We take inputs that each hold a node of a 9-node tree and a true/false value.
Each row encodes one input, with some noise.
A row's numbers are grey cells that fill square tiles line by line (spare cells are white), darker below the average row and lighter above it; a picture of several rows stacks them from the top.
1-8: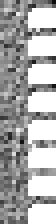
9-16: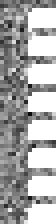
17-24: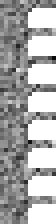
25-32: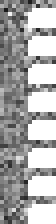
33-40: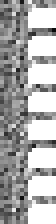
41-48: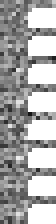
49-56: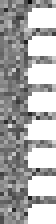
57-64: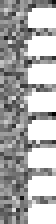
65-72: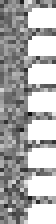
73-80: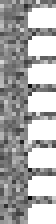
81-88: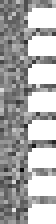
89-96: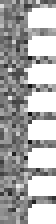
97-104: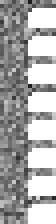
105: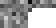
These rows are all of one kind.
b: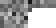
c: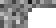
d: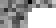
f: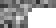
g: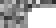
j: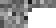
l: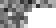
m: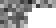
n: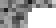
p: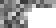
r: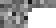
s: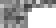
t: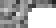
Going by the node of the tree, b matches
j, l, m and r.
